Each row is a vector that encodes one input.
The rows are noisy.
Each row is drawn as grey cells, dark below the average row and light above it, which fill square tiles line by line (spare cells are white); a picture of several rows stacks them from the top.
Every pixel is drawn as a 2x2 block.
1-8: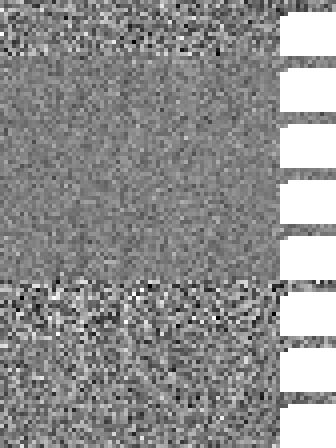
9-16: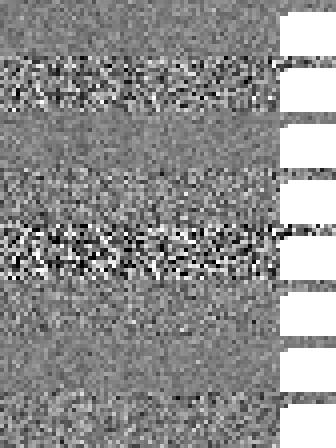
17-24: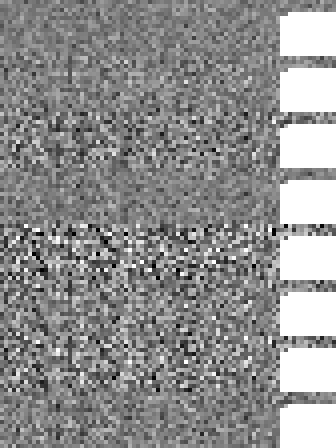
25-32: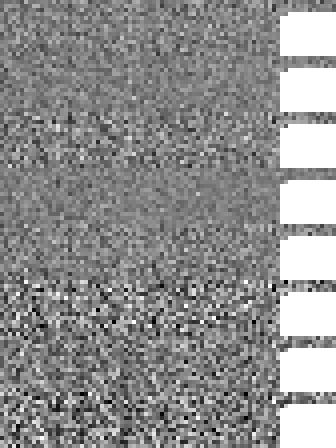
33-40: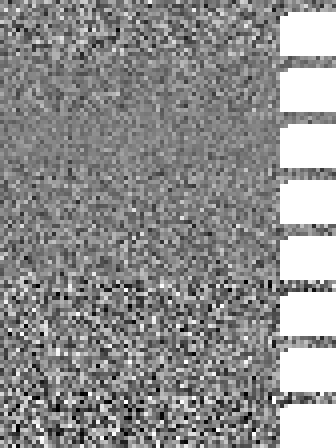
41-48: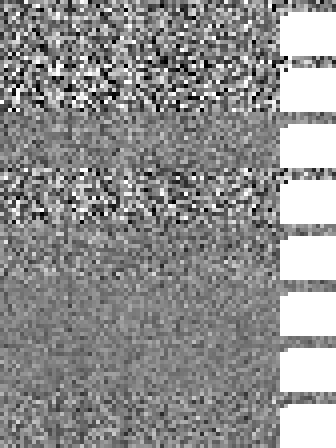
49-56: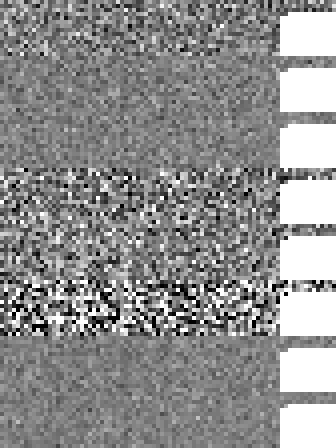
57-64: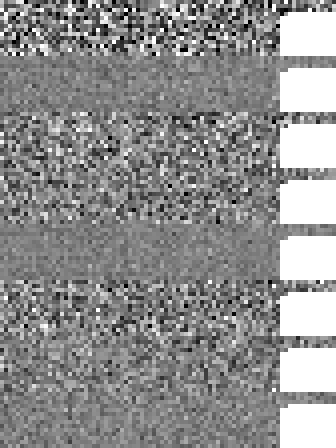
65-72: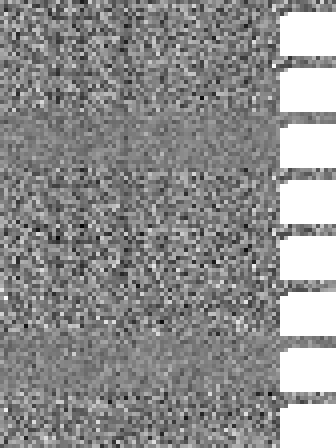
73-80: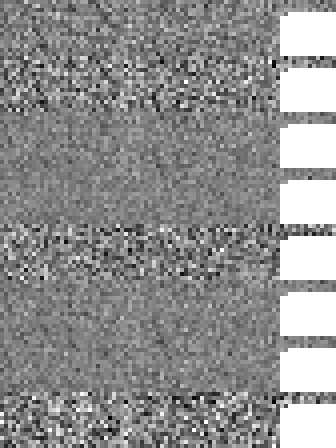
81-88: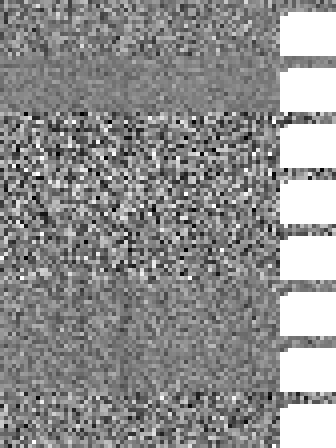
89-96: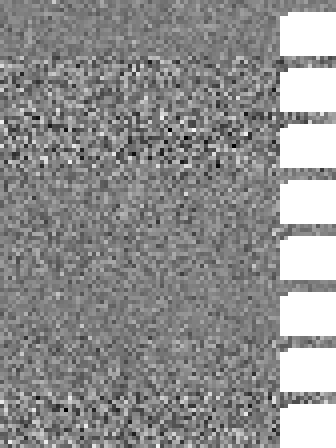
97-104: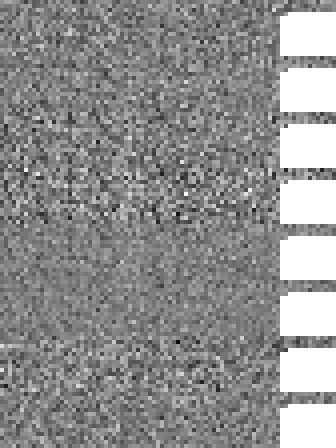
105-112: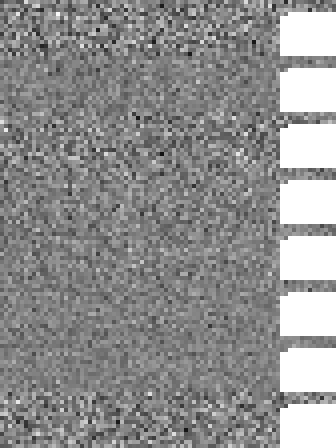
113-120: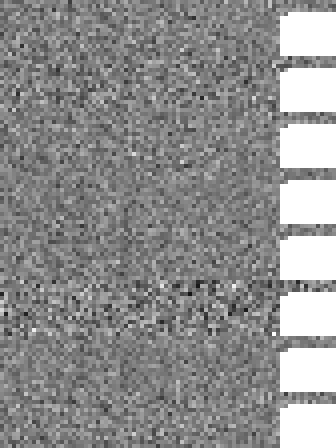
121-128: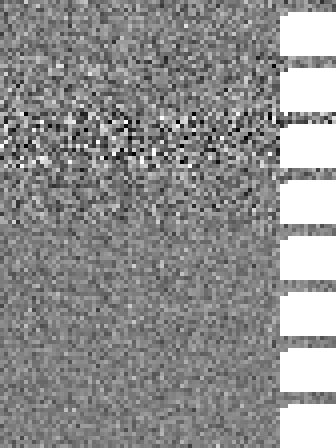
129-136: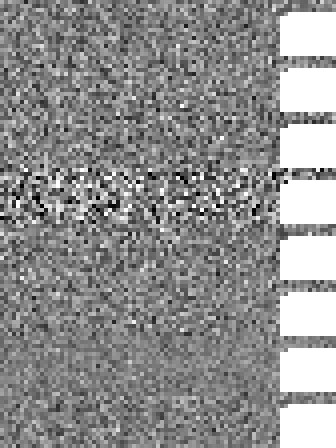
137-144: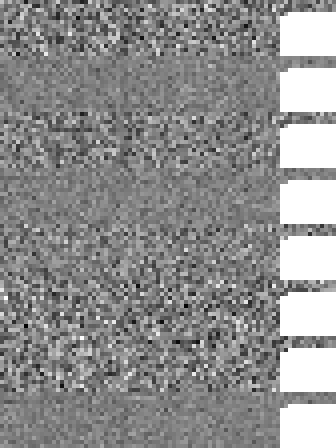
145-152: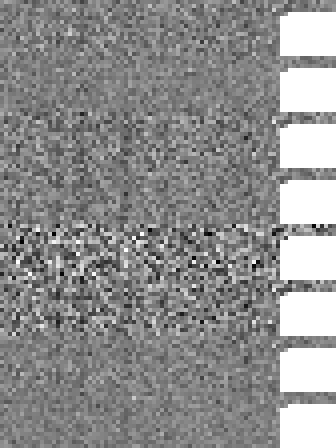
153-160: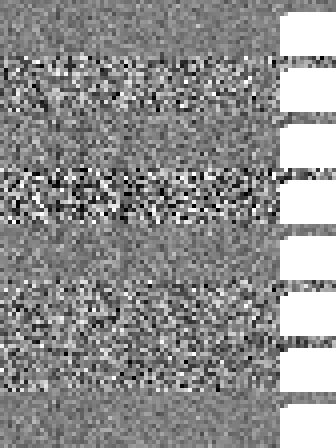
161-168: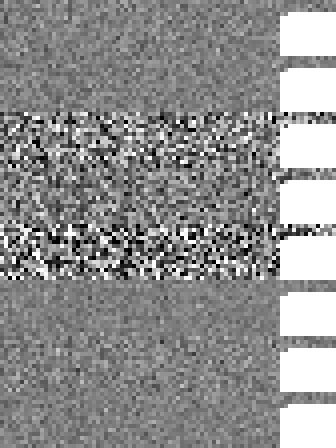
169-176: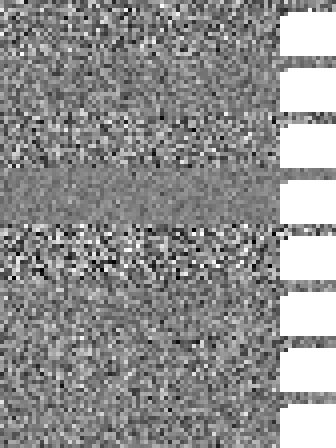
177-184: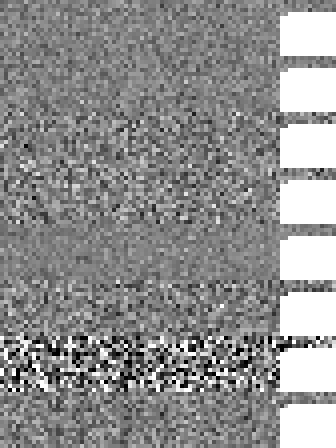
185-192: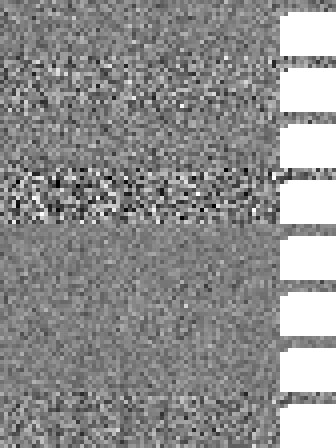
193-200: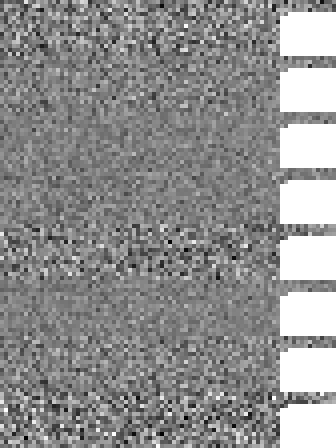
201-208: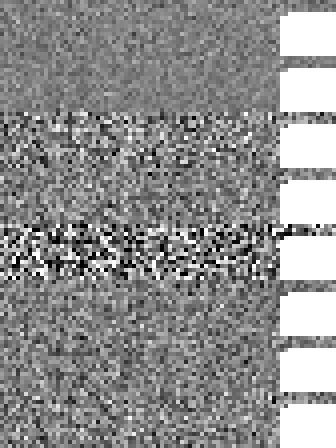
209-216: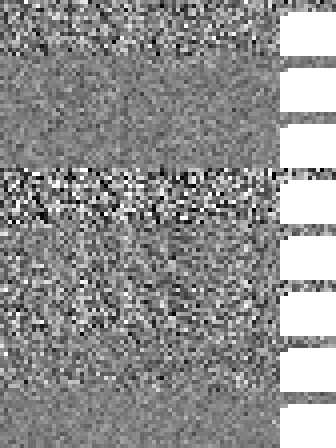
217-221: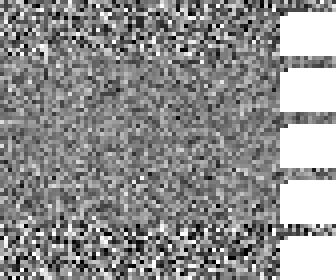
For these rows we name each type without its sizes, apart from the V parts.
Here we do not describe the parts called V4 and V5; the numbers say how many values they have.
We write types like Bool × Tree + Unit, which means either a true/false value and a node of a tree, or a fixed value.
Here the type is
Line × (Line + V4) × V5 + Tree.
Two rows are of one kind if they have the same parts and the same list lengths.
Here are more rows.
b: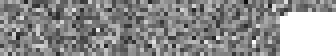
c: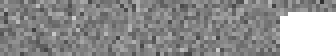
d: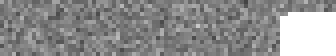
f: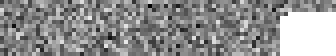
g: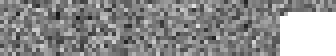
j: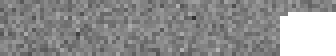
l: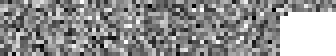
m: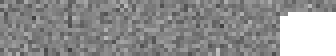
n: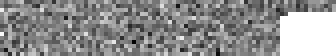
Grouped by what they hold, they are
b, c, j, m
d, g
f, l, n

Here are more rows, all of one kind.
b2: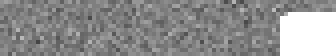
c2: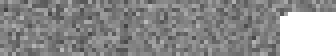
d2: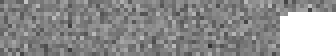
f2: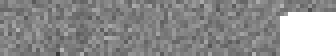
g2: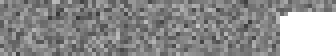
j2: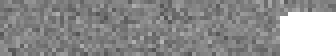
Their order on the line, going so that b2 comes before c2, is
b2, d2, f2, c2, j2, g2.
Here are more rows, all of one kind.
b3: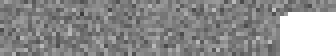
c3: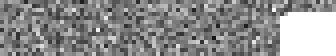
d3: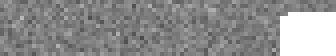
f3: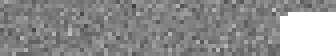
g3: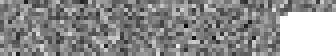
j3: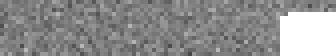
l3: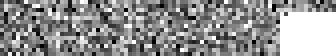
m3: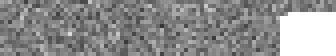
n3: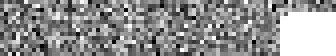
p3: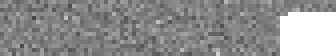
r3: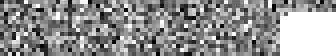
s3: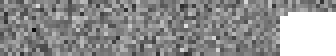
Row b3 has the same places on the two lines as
f3 and s3.
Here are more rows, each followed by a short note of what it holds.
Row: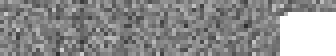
a point on a line, a value of V4 and a value of V5
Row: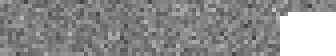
a point on each of two lines and a value of V5
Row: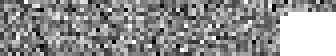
a point on a line, a value of V4 and a value of V5
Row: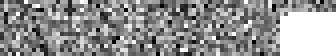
a point on each of two lines and a value of V5
